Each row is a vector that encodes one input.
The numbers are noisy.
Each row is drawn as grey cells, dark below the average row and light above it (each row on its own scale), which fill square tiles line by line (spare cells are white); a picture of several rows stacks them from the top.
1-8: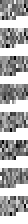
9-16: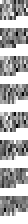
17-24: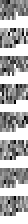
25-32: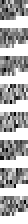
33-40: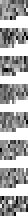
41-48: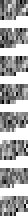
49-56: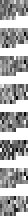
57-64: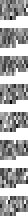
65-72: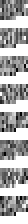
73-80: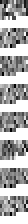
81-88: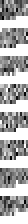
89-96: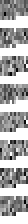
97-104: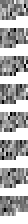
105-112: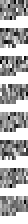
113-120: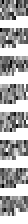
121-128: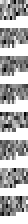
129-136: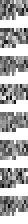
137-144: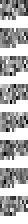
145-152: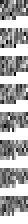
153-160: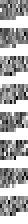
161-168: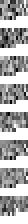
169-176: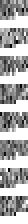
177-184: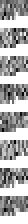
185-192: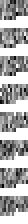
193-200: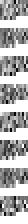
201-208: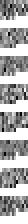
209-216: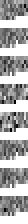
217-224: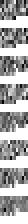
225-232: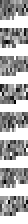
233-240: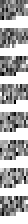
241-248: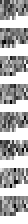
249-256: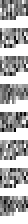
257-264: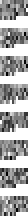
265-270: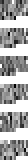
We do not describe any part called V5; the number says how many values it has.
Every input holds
either a point on a 6-point circle and a true/false value, or two values of V5.
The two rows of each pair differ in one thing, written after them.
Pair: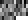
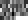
the true/false value
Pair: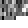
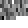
the true/false value
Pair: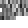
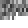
the place on the 6-point circle
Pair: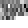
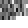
the place on the 6-point circle
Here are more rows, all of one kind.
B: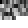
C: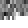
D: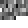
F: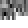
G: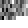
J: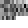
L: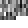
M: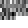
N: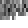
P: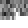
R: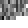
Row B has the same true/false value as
D and L.
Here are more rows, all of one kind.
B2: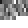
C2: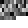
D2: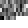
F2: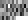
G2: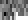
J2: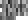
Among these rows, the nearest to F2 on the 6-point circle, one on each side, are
B2 and J2.
